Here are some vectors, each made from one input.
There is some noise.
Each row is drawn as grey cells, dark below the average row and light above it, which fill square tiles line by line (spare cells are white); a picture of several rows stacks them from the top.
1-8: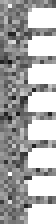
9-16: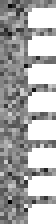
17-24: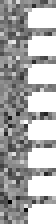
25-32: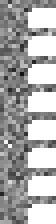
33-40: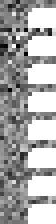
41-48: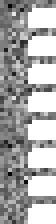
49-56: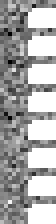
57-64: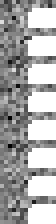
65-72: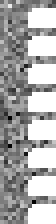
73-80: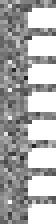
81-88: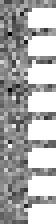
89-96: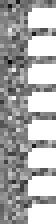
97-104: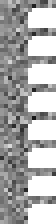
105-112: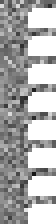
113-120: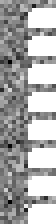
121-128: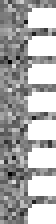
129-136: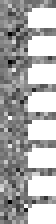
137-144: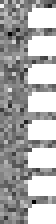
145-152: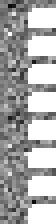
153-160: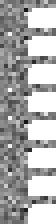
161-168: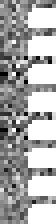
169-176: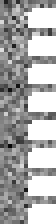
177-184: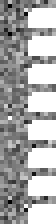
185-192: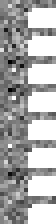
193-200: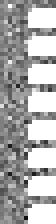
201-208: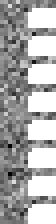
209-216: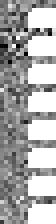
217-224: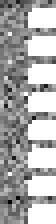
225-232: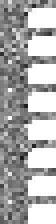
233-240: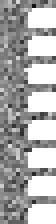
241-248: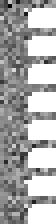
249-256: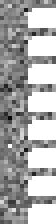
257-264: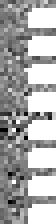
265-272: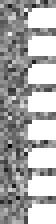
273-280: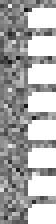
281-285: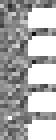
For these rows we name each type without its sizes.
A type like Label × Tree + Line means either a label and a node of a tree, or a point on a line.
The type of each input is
List(Bool × Label + Circle).
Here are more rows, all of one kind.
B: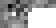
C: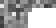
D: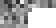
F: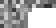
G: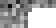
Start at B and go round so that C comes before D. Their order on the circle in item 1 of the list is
B, C, F, D, G.
